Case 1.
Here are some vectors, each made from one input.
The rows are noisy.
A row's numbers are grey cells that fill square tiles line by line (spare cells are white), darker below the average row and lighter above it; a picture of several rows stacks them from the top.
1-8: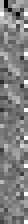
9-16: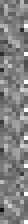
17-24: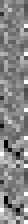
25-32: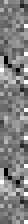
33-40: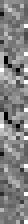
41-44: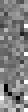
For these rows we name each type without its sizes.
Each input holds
either a fixed value, or three true/false values.
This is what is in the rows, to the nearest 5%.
About 20% of them hold a fixed value. The rest hold three true/false values.
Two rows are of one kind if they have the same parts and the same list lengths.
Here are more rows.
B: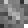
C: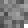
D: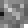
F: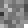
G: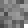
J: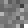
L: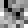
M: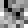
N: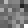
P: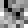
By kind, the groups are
B, C, D, F, G, J, N
L, M, P

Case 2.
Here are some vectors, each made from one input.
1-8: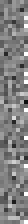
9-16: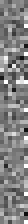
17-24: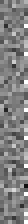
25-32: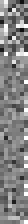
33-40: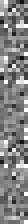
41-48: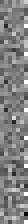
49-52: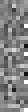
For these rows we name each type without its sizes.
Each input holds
either a fixed value, or a point on each of two lines.
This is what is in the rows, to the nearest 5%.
About 10% of them hold a fixed value. The rest hold a point on each of two lines.
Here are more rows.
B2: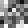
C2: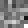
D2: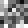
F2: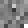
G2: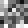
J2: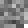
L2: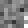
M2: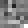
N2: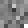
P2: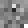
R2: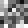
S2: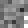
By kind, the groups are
B2, D2, G2, R2
C2, F2, J2, L2, M2, N2, P2, S2

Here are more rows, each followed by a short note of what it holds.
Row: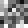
a fixed value
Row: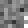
a point on each of two lines
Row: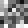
a fixed value
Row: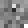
a point on each of two lines
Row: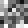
a fixed value
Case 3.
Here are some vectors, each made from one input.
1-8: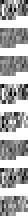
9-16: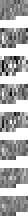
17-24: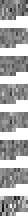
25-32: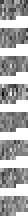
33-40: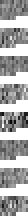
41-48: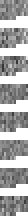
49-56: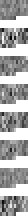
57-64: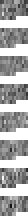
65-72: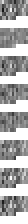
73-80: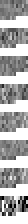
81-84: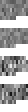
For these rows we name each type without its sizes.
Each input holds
a point on a circle.
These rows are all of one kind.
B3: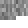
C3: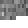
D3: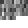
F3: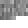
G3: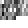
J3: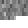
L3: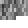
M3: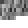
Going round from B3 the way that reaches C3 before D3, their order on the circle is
B3, G3, L3, C3, D3, M3, J3, F3.
